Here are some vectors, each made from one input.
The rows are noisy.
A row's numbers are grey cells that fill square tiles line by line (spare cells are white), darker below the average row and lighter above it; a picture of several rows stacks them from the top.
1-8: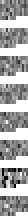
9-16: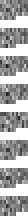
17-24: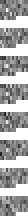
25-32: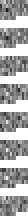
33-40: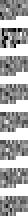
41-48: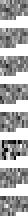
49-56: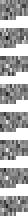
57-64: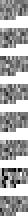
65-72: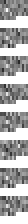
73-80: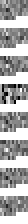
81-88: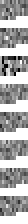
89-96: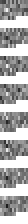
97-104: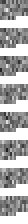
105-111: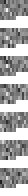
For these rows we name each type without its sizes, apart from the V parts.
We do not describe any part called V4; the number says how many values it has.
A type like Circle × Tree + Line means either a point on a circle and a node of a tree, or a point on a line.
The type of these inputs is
List(Bool × V4).
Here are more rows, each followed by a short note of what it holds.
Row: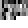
the empty list
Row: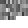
a list of one item
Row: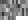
a list of one item
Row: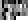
the empty list
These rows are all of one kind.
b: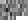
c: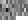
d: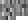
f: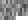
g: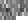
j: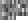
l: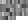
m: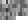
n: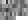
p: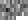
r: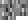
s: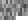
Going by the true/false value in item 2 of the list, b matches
c, g and p.
